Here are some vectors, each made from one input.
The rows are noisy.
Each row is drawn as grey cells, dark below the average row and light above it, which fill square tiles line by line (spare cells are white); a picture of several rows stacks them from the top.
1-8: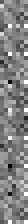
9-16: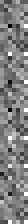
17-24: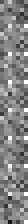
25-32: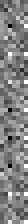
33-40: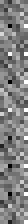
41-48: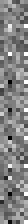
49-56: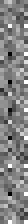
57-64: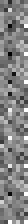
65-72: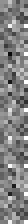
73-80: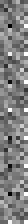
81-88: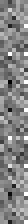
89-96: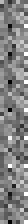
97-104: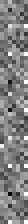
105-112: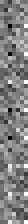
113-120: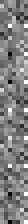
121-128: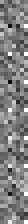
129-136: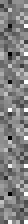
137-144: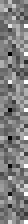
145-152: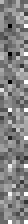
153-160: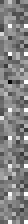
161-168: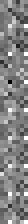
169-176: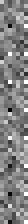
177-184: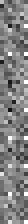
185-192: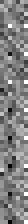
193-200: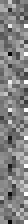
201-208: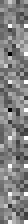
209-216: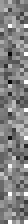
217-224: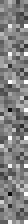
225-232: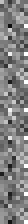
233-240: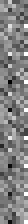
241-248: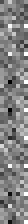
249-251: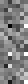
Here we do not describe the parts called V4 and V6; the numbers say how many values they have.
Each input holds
a true/false value and a value of V4, together with either a node of a 9-node tree, or a value of V6.
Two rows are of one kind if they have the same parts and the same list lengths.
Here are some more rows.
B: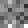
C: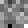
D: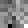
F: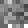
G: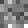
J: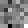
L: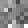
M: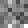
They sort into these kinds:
B, F, G, L, M
C, D, J

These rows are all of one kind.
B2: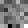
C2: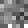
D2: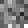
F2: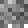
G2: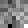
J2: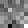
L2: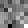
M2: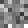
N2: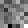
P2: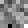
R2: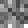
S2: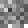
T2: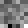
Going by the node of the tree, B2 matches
G2 and L2.
